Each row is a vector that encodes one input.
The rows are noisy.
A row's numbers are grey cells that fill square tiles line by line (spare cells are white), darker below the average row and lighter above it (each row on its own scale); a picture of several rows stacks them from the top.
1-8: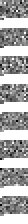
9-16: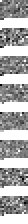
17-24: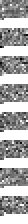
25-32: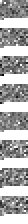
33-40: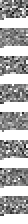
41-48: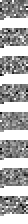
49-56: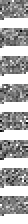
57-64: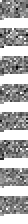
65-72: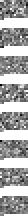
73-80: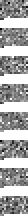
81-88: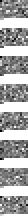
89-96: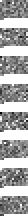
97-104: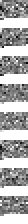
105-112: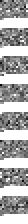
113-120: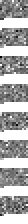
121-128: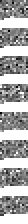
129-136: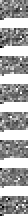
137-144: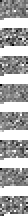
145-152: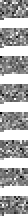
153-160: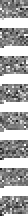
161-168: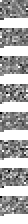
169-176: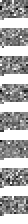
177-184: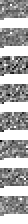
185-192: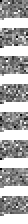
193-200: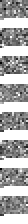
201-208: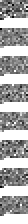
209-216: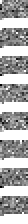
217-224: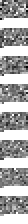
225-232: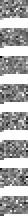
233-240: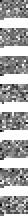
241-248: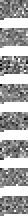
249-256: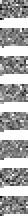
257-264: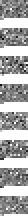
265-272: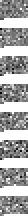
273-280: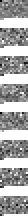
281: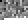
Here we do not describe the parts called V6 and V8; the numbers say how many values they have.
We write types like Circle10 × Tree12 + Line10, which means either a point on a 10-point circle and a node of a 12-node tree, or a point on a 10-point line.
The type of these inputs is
Label7 × Line5 × V6 + Tree10 × V8.
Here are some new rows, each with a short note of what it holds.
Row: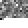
a node of a 10-node tree and a value of V8
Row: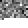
one of 7 labels, a point on a 5-point line and a value of V6
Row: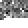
a node of a 10-node tree and a value of V8
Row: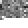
a node of a 10-node tree and a value of V8
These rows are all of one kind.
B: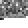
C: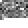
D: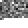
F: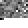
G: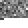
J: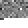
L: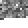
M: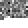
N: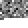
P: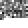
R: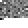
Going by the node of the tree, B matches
L and P.
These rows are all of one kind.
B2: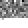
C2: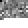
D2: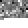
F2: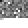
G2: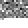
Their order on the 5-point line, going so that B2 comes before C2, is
D2, B2, G2, C2, F2.
